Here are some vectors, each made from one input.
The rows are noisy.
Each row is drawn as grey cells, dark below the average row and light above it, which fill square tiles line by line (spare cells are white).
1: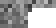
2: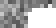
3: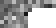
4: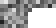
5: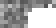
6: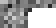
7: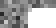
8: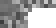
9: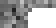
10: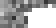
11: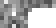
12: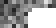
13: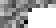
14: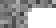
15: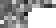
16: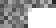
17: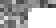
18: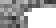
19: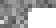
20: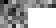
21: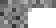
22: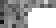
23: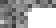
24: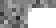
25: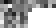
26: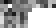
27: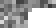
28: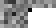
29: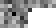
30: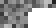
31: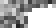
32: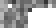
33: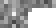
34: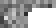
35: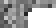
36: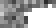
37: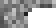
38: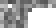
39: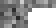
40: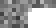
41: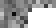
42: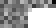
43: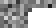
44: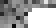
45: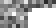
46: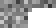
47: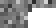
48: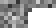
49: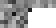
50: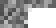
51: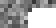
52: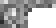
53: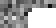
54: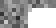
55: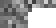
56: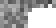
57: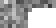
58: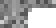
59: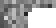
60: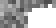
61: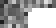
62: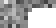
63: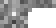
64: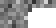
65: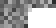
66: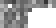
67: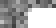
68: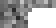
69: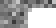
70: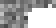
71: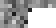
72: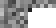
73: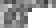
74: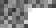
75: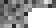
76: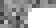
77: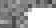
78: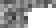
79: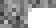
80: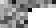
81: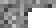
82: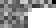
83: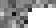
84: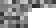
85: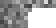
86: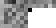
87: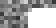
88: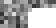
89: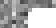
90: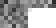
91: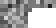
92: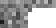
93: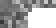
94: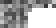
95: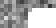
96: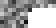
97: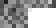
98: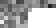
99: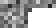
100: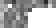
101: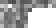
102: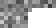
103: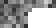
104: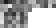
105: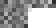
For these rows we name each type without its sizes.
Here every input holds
a node of a tree, together with either a point on a line, or a node of a tree.
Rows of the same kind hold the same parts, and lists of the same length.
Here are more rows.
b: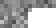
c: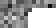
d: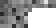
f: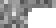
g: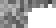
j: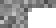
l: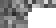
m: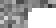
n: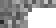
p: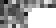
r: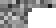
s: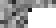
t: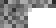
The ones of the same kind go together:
b, f, g, j, m, t
c, d, l, n, p, r, s

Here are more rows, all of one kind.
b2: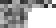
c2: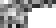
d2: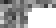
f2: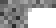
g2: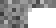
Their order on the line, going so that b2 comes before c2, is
b2, c2, g2, f2, d2.
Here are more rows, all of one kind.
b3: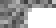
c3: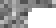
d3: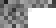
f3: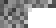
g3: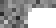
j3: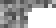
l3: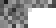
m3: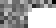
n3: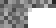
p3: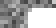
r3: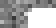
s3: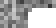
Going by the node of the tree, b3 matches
p3 and r3.
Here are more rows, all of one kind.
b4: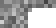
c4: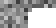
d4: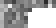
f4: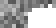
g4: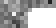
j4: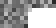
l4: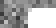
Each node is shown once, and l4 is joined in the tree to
g4 and j4.
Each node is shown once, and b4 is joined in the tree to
c4 and g4.
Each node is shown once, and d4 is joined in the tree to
f4.
